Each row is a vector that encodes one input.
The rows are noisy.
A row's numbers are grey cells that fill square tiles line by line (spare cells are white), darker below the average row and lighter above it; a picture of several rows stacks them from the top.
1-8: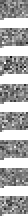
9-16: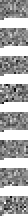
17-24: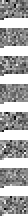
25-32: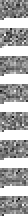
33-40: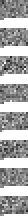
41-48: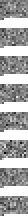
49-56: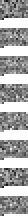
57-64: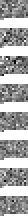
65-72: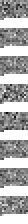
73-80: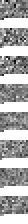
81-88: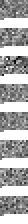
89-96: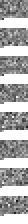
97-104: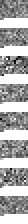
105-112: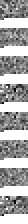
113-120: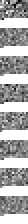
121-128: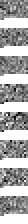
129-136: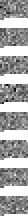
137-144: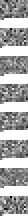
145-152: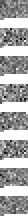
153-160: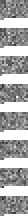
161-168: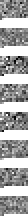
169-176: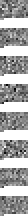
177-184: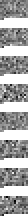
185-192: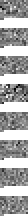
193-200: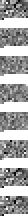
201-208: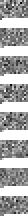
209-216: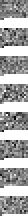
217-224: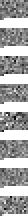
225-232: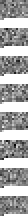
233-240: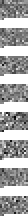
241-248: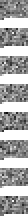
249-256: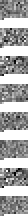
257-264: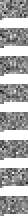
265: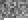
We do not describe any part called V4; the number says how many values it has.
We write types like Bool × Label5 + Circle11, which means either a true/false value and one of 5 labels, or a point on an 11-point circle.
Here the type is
(Circle10 + Unit) × V4 + Line12.
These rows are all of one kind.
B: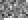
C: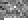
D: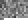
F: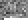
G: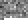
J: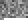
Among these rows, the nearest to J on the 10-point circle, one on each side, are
B and C.
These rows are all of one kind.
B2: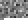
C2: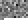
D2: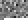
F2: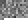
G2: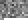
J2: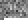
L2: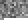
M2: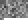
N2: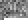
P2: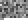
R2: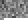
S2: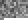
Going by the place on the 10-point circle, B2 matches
G2 and P2.
